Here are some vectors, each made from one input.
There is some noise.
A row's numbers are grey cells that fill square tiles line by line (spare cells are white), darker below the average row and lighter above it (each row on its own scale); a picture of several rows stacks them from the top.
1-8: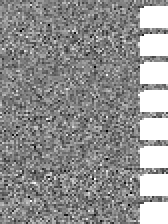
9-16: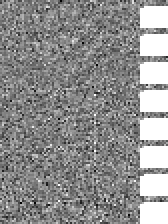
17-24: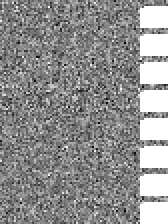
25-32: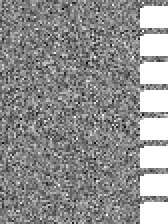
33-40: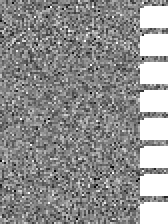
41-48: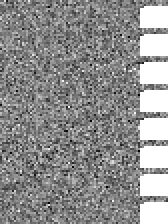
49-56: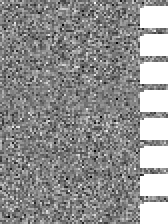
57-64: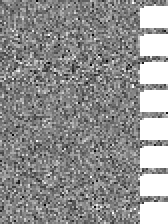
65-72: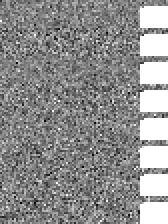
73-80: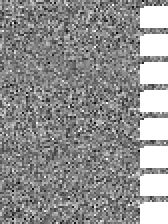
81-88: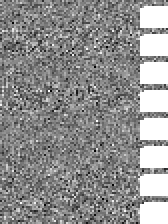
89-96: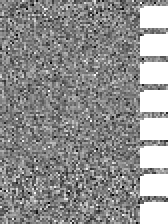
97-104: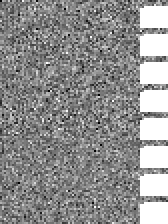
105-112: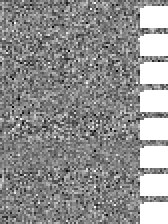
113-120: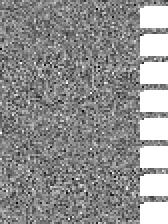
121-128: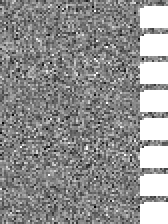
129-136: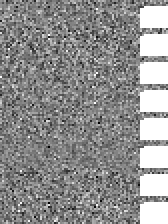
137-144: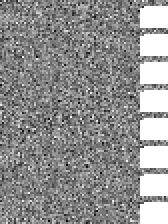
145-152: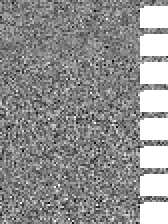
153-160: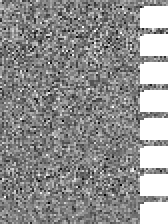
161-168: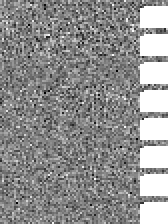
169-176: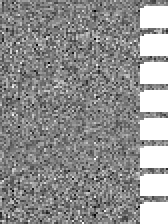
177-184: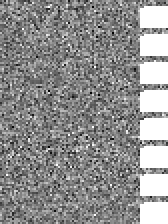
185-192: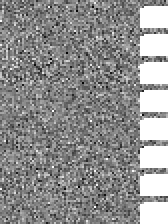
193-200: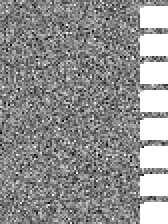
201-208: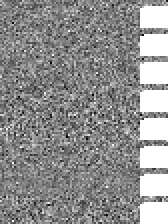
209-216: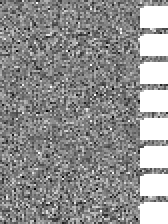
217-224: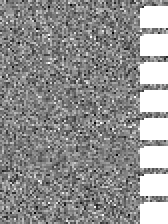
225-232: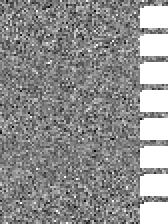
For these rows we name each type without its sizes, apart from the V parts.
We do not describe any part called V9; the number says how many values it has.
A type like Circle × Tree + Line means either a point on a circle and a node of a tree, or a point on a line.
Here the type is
Bool × Line × (Line + V9).
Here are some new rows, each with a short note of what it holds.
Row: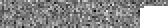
a point on each of two lines and a true/false value
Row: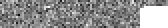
a point on a line, a true/false value and a value of V9
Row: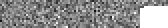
a point on each of two lines and a true/false value
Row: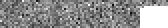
a point on a line, a true/false value and a value of V9
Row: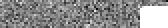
a point on a line, a true/false value and a value of V9
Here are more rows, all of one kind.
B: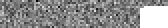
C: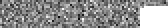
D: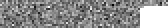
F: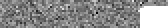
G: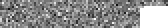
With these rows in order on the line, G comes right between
C and D.
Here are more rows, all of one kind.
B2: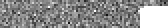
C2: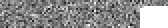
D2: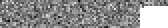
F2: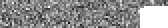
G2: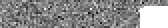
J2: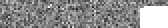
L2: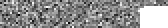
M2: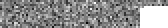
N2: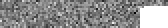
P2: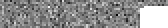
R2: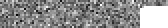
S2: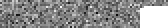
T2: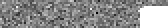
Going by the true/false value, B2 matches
C2, D2 and G2.
